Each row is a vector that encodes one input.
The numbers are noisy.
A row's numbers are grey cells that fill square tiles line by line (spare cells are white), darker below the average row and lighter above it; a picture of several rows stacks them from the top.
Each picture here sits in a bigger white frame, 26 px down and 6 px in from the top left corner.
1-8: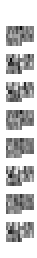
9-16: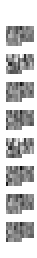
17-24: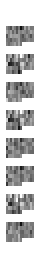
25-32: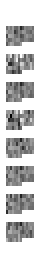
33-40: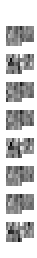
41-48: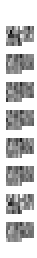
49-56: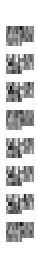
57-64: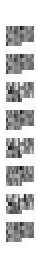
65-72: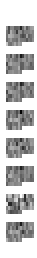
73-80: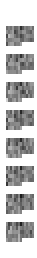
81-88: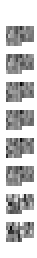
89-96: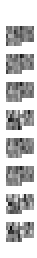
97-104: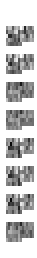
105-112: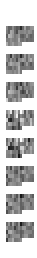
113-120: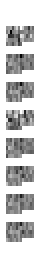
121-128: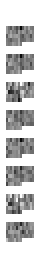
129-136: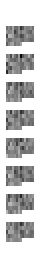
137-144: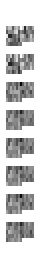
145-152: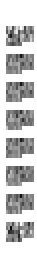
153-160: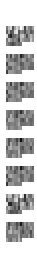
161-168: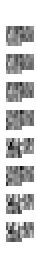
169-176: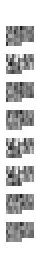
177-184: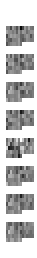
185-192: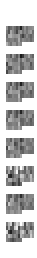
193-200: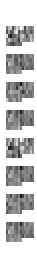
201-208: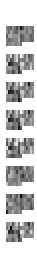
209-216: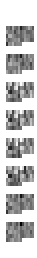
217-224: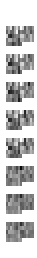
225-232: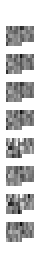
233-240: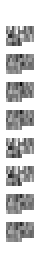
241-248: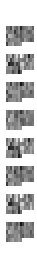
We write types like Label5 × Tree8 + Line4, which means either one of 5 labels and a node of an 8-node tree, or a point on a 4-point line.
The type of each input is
Line6 + Line9 × Line9 × Line9.
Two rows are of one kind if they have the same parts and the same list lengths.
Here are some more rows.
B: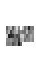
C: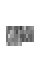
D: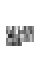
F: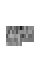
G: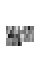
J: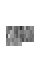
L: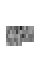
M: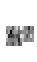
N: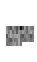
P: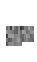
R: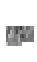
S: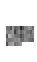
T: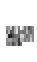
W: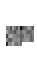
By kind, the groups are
B, D, G, M, T
C, F, J, L, N, P, R, S, W

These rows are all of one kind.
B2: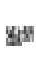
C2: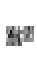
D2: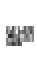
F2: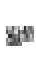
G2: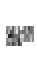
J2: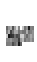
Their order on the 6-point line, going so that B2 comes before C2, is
F2, B2, D2, G2, J2, C2.
